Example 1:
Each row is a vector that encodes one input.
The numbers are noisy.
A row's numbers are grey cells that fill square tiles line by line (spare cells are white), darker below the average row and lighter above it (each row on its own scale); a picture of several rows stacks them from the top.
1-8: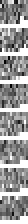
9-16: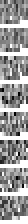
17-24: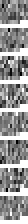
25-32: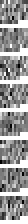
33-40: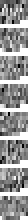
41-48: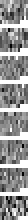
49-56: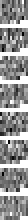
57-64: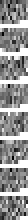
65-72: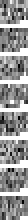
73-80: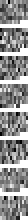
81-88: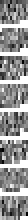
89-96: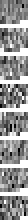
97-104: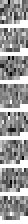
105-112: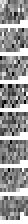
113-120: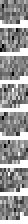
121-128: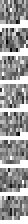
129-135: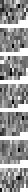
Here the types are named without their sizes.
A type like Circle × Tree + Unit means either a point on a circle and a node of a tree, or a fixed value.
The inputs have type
Bool × Bool × Bool × (Tree + Unit) + Line.
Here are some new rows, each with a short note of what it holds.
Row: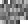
three true/false values
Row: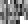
three true/false values
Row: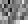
a node of a tree and three true/false values
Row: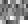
three true/false values
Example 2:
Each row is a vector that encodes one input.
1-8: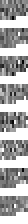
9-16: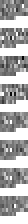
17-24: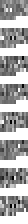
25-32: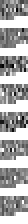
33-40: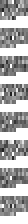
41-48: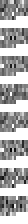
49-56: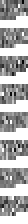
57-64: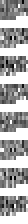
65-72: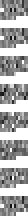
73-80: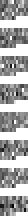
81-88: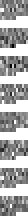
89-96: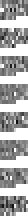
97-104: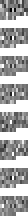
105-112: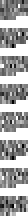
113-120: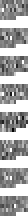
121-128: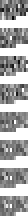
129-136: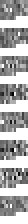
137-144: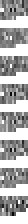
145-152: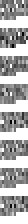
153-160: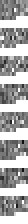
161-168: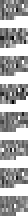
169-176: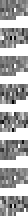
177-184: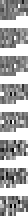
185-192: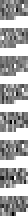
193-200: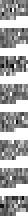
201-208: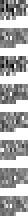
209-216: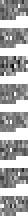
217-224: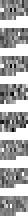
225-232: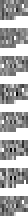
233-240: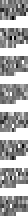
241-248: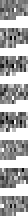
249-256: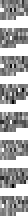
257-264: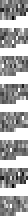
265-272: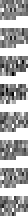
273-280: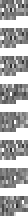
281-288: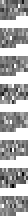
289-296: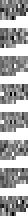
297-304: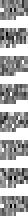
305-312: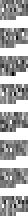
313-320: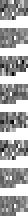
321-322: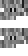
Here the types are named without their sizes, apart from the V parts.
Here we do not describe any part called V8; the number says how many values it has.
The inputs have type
Bool × Line + V8.
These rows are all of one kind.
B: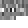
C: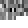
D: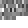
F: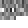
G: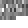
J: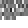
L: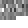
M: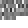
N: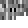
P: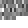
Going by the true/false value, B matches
C, F and N.
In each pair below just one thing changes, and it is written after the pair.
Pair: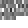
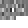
the true/false value
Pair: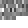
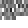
the place on the line
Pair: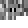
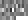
the place on the line
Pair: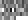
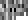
the place on the line
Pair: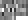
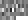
the place on the line
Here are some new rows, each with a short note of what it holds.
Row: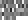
a point on a line and a true/false value
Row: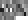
a value of V8
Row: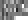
a value of V8
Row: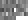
a value of V8
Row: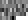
a value of V8
